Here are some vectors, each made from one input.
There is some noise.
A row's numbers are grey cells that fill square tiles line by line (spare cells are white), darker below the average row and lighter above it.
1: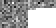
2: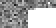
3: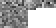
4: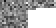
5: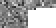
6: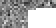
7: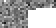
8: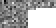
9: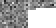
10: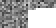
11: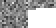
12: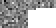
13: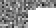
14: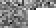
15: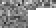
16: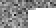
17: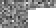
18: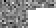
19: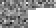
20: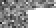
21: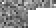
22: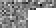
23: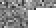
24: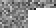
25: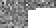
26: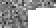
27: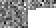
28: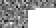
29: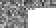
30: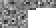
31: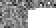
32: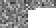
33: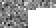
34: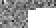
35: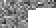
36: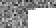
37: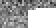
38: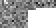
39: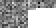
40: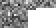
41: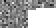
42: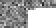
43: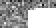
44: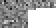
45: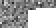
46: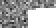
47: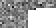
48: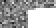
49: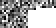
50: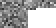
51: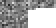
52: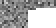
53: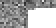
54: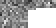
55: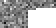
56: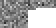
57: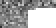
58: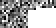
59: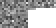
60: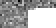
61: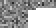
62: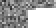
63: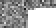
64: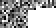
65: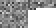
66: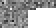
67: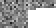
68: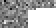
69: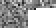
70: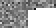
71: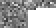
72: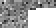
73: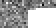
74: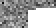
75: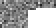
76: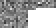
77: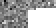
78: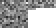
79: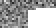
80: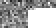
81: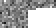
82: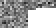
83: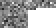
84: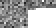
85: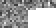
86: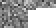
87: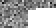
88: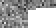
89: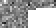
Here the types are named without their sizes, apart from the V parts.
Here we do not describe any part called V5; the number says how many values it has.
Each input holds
a list of items, each a true/false value and a value of V5.
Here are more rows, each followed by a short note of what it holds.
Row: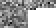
a list of one item
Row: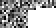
the empty list
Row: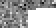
a list of two items
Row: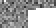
a list of two items
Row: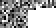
the empty list
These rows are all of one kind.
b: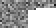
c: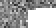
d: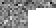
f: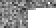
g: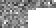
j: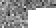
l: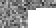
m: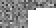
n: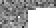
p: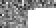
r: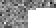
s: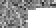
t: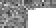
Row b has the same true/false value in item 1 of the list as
m and n.
